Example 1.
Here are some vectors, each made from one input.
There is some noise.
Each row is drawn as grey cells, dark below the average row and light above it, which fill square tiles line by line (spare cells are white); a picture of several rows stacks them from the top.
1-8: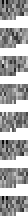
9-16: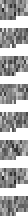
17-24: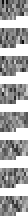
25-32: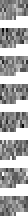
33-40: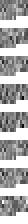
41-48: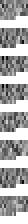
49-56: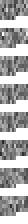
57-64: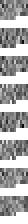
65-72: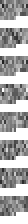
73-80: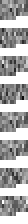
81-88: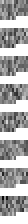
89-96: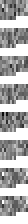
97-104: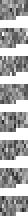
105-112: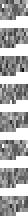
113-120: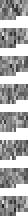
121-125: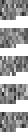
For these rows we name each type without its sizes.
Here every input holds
a point on a line.
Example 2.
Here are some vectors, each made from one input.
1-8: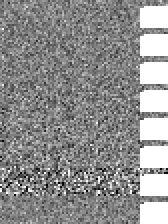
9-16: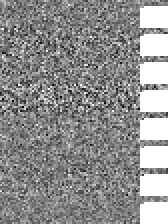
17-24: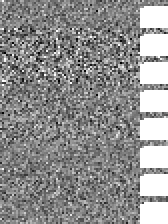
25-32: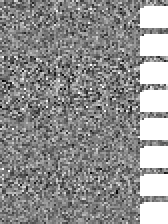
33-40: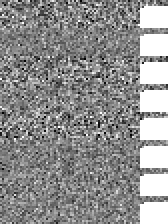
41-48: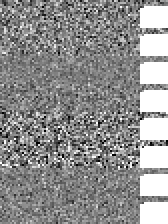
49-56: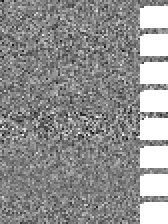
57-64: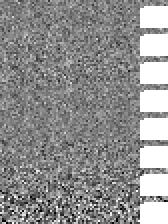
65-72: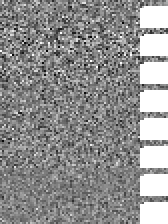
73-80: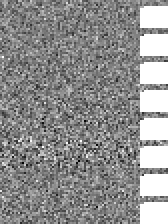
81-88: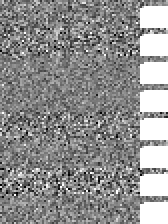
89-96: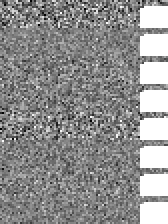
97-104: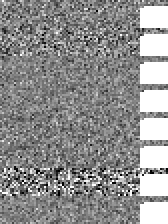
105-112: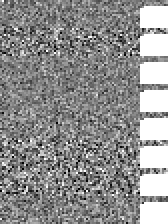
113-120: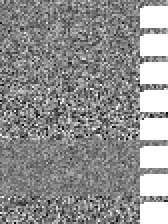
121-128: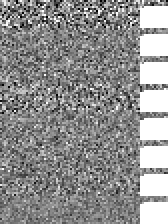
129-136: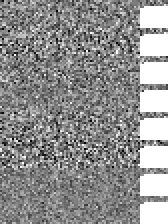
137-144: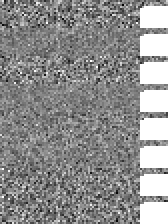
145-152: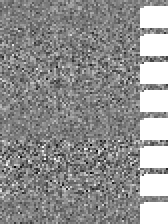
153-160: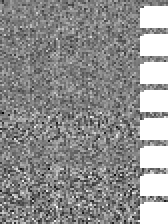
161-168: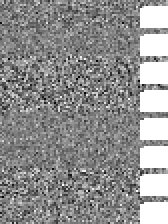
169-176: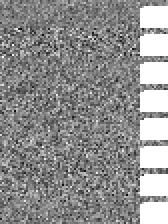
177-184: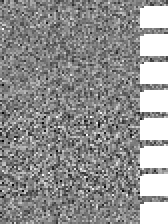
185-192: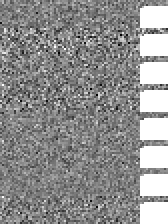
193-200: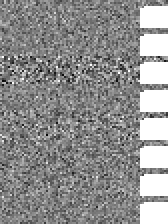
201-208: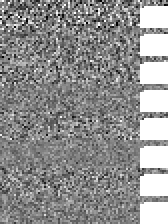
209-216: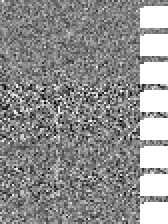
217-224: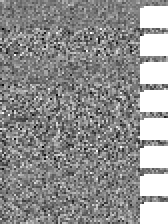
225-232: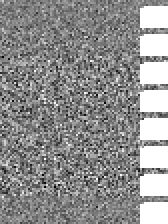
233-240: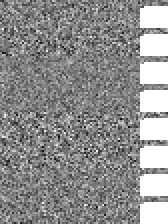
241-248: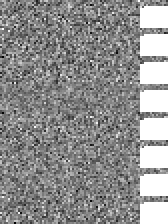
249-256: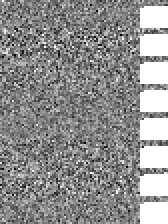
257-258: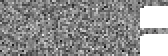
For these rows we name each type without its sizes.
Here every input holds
a point on a line.
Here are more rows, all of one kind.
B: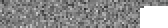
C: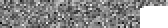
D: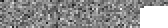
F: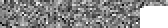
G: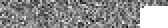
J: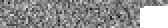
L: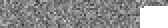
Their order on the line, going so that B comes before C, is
D, B, G, J, L, C, F.
